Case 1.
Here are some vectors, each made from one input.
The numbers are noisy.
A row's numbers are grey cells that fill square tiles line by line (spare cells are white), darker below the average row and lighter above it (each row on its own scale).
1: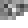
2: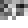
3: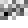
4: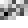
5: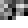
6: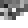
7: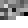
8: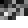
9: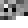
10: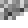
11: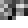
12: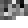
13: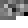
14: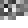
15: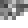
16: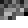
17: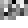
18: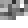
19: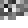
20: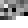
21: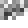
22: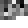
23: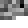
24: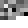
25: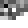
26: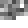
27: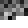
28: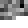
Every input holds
three true/false values.
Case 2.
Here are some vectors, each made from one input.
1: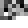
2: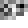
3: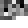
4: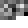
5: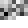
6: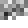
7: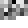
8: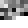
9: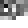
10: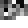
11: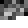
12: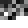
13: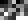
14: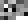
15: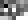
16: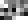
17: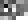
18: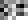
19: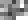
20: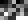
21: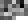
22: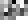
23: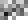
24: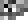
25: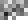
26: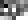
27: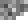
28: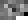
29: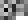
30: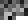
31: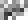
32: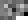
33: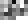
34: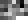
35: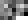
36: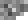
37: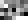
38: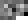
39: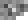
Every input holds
three true/false values.
